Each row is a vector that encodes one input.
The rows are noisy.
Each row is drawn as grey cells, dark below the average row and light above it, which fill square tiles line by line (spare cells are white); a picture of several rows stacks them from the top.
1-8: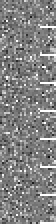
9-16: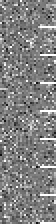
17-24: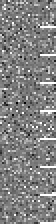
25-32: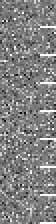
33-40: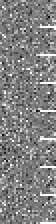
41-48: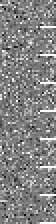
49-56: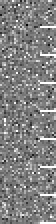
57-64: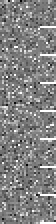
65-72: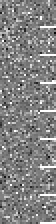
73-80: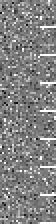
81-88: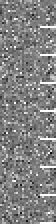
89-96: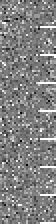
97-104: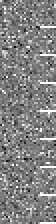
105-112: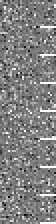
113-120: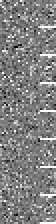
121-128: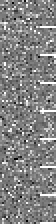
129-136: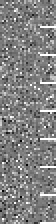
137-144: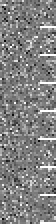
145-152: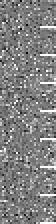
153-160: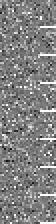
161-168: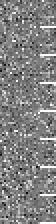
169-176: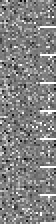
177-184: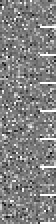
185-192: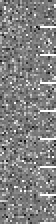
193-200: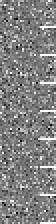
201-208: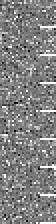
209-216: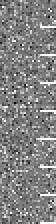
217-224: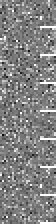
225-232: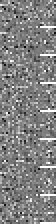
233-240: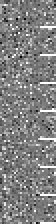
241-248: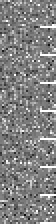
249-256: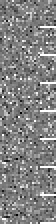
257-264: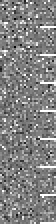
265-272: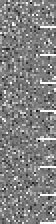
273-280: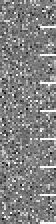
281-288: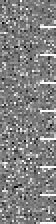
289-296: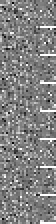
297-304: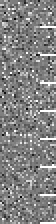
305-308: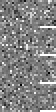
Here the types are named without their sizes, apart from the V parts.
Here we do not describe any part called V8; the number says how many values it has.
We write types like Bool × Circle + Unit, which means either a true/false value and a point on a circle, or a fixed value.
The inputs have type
(Circle + V8) × Tree.
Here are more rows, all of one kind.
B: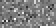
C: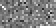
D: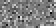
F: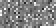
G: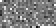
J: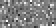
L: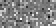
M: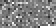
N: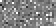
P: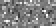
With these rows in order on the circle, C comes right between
F and L.
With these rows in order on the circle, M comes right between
F and P.
